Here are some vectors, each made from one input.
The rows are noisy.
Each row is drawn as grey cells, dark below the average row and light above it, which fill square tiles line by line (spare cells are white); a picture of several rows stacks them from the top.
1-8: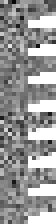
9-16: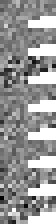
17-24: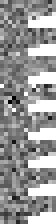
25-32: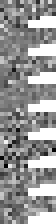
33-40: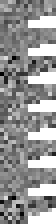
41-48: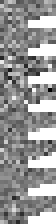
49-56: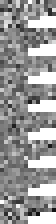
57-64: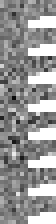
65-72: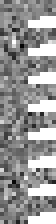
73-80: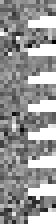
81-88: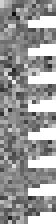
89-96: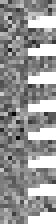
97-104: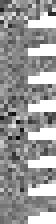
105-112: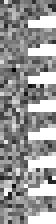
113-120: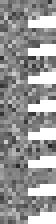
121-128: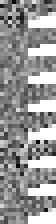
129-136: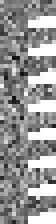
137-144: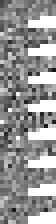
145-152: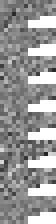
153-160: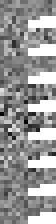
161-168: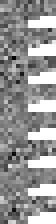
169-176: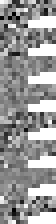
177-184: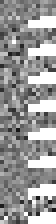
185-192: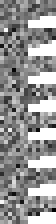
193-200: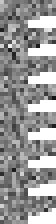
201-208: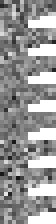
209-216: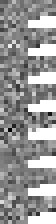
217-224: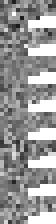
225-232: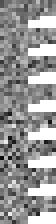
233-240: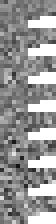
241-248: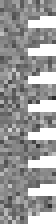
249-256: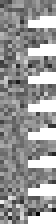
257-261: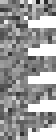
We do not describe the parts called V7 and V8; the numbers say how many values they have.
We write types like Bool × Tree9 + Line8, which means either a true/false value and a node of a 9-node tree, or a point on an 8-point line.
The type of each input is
(Bool × Line5 + Line9) × V8 + V7.
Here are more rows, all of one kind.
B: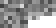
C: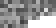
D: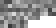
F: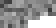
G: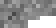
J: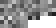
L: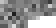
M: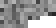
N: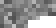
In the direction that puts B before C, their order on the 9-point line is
B, D, L, N, F, J, M, G, C.
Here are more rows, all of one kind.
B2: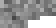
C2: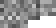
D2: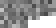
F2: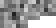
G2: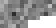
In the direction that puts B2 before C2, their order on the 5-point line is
B2, C2, G2, F2, D2.
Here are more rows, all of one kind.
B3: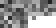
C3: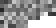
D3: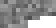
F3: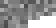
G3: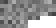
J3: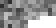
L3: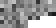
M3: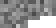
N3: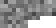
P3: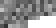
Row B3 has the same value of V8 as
C3, G3 and J3.
